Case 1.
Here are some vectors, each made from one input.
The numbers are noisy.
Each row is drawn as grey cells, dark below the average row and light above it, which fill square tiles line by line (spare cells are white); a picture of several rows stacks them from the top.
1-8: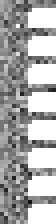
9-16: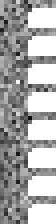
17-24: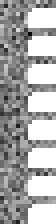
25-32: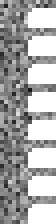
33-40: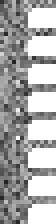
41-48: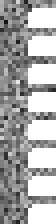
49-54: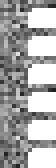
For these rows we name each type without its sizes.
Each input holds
either a label, or a node of a tree.
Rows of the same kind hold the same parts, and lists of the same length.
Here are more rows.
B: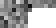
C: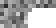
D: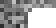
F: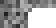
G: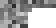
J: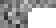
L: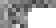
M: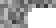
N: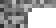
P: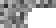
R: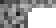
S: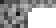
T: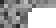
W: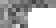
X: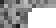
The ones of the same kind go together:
B, C, G, L, M, P, W
D, F, J, N, R, S, T, X

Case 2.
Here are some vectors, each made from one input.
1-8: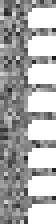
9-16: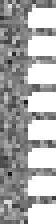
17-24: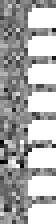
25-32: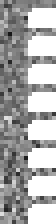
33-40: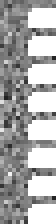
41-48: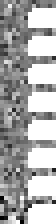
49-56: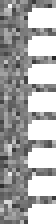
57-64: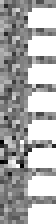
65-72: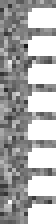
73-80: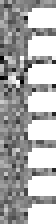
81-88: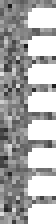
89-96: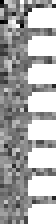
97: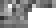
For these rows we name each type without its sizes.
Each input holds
a list of points on a line.
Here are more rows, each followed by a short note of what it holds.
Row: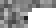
a list of two items
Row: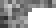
a list of two items
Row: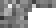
a list of two items
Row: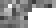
a list of two items
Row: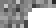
a list of one item
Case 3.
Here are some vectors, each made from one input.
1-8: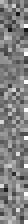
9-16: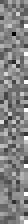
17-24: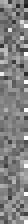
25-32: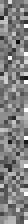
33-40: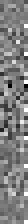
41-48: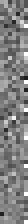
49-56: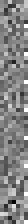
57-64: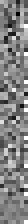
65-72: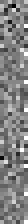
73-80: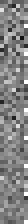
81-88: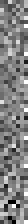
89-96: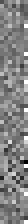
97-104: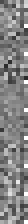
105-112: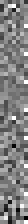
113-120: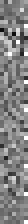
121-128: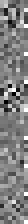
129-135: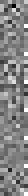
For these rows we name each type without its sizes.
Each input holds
either a node of a tree, or four true/false values.
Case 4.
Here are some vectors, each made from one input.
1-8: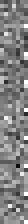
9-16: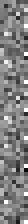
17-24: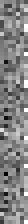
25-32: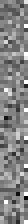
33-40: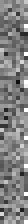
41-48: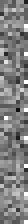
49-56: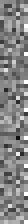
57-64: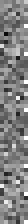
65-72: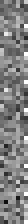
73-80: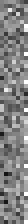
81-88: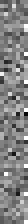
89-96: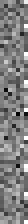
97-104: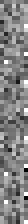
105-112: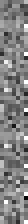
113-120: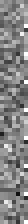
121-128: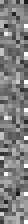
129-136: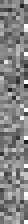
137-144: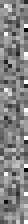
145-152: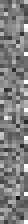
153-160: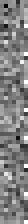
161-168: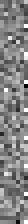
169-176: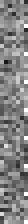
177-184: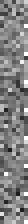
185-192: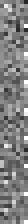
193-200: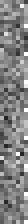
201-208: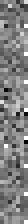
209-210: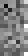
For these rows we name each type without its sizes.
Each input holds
a point on a circle, together with either a fixed value, or a node of a tree.
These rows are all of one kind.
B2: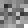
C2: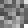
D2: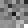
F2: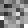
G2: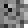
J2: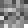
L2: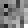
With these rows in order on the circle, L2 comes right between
F2 and G2.
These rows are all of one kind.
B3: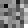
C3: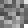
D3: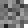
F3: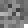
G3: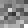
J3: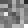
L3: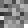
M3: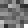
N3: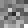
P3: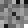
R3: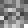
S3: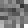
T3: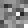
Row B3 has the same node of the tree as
D3, M3 and P3.
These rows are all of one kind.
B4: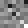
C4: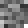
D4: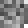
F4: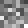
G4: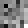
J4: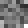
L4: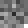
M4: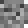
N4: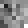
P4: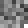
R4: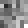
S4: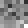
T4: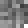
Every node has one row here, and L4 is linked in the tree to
J4 and T4.
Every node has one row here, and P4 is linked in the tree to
D4.
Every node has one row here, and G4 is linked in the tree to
C4 and J4.
